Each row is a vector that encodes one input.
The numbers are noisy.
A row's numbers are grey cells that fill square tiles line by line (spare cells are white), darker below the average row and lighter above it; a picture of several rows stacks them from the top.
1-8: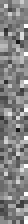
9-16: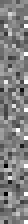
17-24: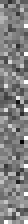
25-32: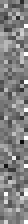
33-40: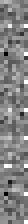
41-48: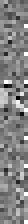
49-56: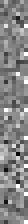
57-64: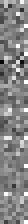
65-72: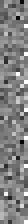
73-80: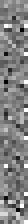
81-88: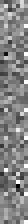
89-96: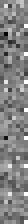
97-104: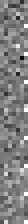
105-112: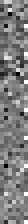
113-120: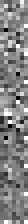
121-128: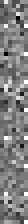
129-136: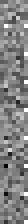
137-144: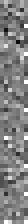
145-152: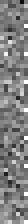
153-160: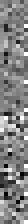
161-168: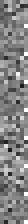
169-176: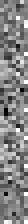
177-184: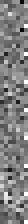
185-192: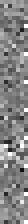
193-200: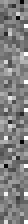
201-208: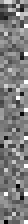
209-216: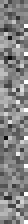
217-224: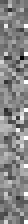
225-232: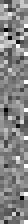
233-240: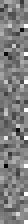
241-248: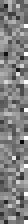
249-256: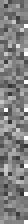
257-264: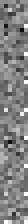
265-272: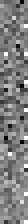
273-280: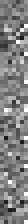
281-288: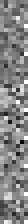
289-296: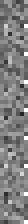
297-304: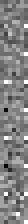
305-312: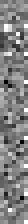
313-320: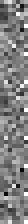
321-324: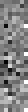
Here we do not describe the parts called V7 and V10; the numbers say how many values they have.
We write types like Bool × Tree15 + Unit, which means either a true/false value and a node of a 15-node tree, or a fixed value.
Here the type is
Bool × Label9 × V7 × V10.
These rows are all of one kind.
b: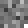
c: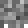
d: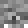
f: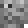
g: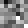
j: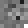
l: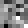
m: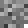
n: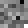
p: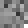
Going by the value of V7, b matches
d, g and j.
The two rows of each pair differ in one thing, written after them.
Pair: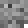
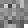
the value of V7
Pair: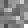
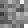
the true/false value
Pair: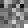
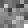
the value of V7
